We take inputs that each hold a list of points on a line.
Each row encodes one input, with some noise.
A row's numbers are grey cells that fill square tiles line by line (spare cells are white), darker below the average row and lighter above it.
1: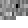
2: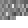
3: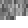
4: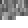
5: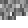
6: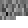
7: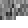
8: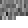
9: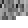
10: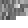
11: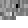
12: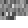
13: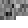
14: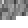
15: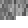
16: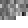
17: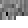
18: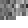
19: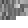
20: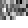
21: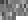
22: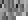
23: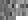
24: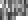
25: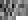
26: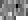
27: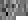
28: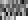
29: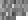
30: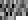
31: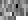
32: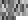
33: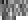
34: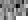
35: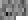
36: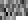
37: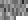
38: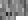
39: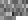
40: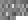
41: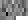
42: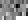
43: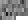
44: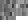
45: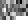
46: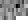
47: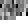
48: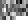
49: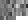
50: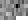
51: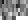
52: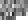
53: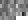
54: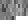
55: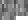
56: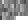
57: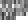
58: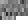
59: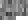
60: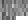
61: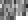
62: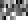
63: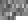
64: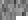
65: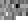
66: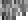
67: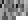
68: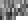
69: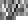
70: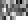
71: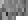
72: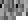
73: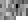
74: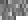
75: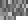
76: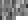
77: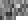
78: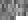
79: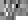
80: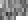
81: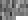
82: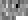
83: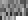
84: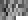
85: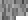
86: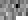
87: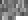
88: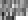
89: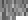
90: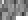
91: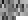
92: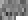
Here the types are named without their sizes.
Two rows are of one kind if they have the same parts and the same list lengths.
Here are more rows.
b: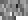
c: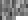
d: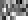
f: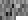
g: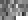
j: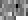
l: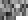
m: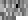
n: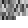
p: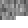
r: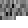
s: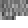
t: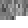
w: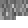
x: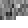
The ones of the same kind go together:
b, g, j, m
c, f, l, n, r, x
d
p, s, t, w

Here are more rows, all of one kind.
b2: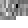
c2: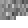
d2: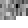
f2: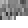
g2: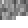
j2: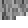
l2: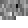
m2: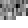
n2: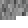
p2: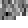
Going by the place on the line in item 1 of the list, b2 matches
d2, l2 and m2.
